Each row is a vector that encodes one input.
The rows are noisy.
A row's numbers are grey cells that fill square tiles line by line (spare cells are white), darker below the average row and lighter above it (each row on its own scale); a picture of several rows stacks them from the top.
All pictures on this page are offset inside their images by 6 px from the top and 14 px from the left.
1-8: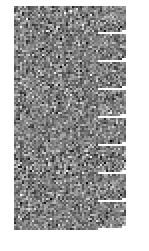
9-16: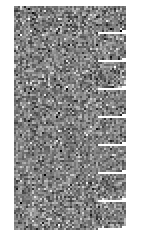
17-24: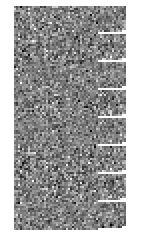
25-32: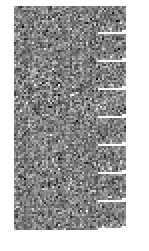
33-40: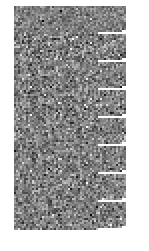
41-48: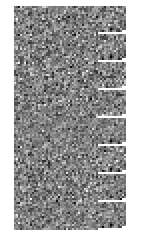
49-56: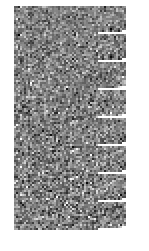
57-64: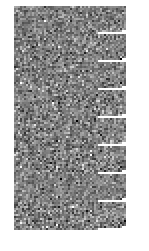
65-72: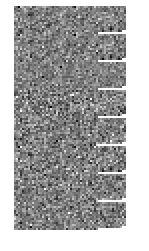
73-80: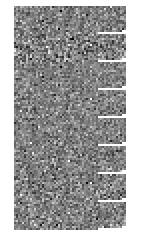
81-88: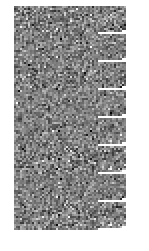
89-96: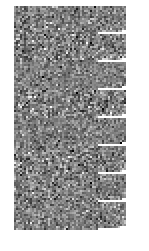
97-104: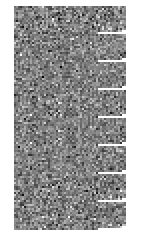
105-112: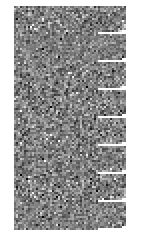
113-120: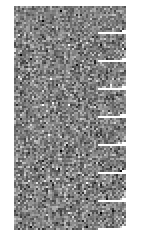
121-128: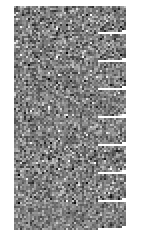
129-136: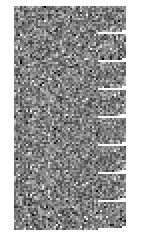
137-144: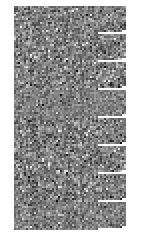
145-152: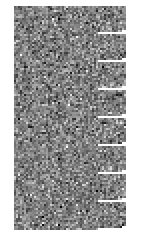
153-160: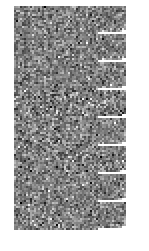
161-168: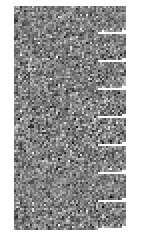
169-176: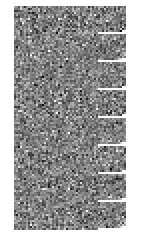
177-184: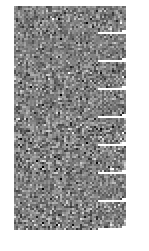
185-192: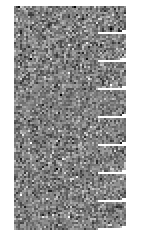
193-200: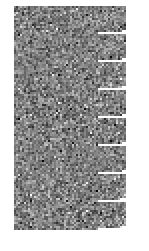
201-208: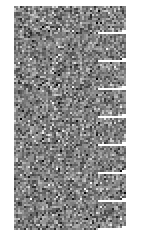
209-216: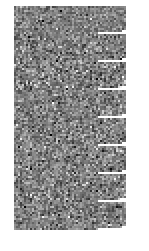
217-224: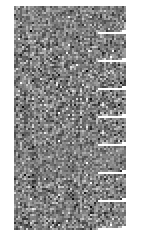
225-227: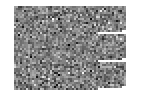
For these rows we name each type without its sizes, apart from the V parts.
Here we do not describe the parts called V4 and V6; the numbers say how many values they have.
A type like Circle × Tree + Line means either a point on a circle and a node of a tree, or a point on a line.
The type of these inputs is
Bool × Bool × Bool × Label × (Line + V4) × V6.
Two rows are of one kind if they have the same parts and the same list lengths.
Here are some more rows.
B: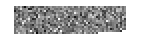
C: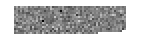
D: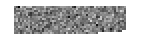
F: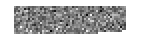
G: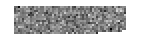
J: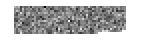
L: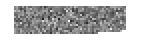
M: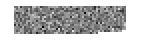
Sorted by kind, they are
B, C, D, F, G
J, L, M

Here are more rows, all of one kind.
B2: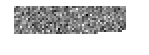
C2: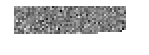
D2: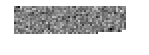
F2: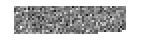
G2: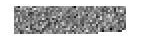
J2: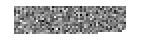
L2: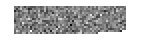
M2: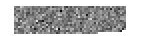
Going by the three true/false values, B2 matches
L2 and M2.
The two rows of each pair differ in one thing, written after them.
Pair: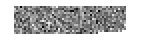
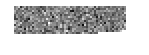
the place on the line
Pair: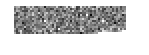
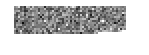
the value of V6
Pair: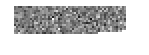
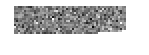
one of the three true/false values
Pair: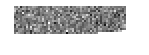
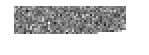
one of the three true/false values
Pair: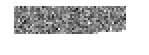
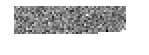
the place on the line
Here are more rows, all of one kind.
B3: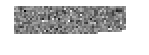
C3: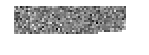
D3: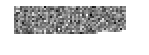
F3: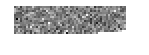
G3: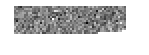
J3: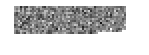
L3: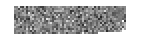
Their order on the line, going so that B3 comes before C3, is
G3, B3, D3, J3, C3, F3, L3.
